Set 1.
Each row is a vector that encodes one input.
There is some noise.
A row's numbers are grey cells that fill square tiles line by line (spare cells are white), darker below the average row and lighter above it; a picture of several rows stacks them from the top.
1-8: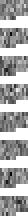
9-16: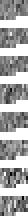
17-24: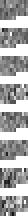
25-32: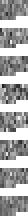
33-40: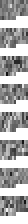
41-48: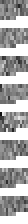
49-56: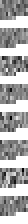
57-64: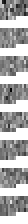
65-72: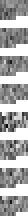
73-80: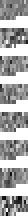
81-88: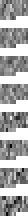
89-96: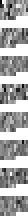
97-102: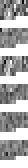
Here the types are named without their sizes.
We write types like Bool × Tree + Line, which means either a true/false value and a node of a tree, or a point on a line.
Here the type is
List(Circle).
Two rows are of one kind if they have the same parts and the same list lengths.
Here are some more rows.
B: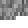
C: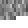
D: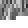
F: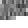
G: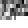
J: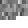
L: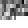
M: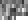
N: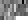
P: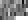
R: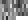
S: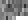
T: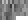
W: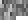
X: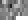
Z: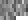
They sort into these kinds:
B, J, N, R, X
C, D, W, Z
F, P, S, T
G, L, M

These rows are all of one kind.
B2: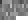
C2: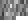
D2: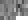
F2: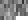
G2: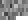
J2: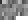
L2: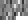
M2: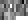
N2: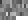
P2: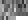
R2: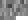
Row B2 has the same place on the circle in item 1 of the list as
C2, M2 and N2.
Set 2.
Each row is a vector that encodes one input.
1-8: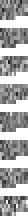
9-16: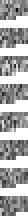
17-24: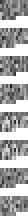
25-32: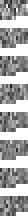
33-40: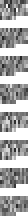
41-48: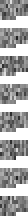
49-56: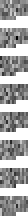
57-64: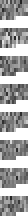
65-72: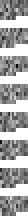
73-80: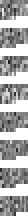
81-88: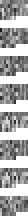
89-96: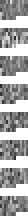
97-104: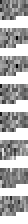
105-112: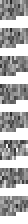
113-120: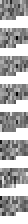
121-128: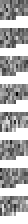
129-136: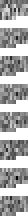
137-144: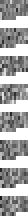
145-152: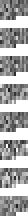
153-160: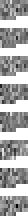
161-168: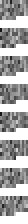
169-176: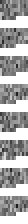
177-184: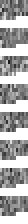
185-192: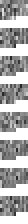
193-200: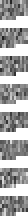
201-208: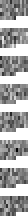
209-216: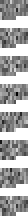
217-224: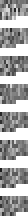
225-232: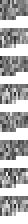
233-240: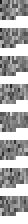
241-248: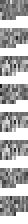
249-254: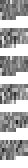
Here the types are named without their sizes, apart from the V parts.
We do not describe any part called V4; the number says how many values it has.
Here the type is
Circle + Line + V4.
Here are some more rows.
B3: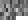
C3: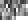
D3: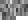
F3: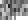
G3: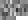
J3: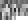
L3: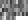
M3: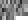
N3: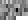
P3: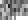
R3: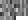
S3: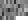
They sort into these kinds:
B3, L3, M3, R3, S3
C3, F3, J3, P3
D3, G3, N3

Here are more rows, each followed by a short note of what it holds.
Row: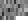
a point on a circle
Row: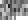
a value of V4
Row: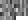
a point on a circle
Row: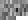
a point on a line
